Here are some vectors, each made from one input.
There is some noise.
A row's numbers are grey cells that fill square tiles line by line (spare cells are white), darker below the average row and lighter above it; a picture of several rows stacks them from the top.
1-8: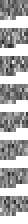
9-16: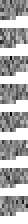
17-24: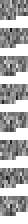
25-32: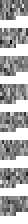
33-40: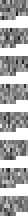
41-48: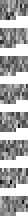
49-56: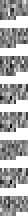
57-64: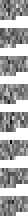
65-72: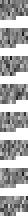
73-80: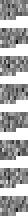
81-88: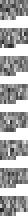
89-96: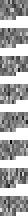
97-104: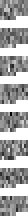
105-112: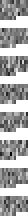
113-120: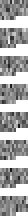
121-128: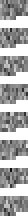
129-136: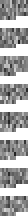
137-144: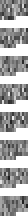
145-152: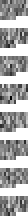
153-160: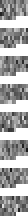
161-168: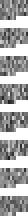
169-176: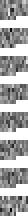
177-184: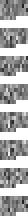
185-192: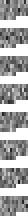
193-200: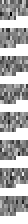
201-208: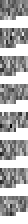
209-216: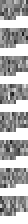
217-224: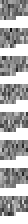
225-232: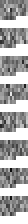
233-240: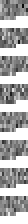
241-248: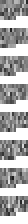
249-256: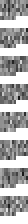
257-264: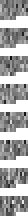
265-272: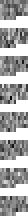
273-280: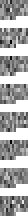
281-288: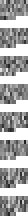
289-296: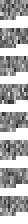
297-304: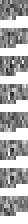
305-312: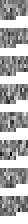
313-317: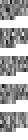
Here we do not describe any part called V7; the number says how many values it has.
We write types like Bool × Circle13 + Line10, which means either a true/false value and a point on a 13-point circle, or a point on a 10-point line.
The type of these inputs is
Label11 + Tree17 × V7.
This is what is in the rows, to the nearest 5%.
About 45% of them hold one of 11 labels. The rest hold a node of a 17-node tree and a value of V7.
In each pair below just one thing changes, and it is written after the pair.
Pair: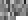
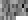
the value of V7
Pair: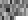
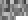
the value of V7
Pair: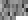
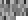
the value of V7
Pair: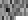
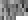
the value of V7
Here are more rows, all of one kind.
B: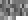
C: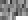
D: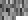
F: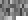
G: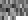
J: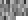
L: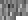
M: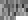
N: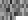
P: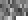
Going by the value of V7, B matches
D, F, G and P.
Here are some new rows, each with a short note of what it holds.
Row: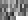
one of 11 labels
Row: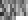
one of 11 labels
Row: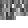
one of 11 labels
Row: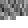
a node of a 17-node tree and a value of V7
